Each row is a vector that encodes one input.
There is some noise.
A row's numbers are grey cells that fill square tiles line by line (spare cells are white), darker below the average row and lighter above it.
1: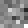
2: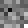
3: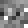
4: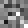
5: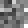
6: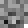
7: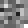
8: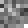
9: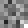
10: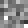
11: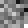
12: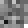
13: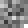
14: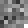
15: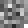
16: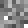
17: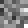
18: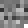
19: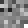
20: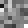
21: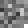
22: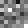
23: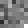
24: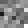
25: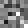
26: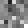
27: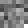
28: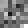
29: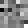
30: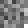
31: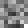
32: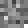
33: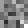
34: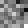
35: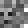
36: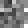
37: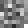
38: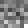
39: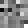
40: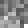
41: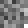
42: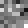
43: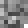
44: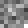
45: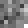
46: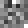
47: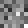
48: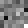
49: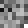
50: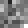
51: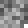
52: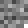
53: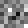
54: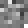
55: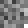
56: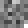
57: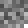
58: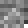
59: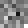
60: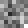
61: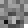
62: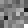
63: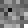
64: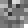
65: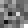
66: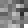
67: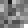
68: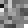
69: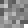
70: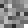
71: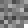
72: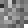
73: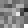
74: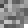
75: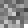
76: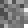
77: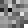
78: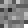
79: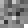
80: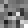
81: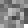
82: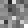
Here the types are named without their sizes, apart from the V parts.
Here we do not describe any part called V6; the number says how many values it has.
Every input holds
a value of V6, together with either a label, or four true/false values.
